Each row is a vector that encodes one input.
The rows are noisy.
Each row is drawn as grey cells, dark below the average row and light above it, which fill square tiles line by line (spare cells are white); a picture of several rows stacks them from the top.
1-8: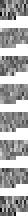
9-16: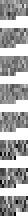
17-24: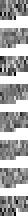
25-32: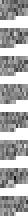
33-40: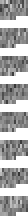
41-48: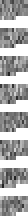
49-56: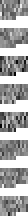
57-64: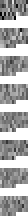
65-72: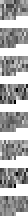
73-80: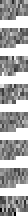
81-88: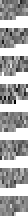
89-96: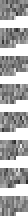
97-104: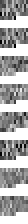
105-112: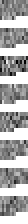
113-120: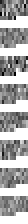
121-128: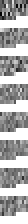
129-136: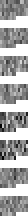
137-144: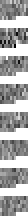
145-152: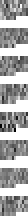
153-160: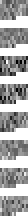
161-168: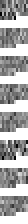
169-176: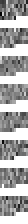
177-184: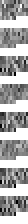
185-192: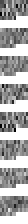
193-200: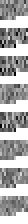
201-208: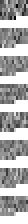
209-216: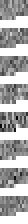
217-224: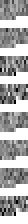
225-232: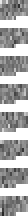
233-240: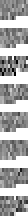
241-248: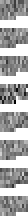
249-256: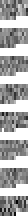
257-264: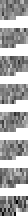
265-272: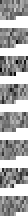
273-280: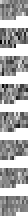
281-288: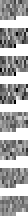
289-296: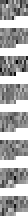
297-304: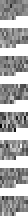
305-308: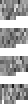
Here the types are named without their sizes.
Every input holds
either a label, or a node of each of two trees.
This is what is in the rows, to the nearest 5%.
About 20% of them hold a label. The rest hold a node of each of two trees.
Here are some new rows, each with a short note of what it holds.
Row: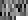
a label
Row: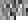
a node of each of two trees
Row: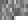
a node of each of two trees
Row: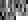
a label
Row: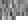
a node of each of two trees
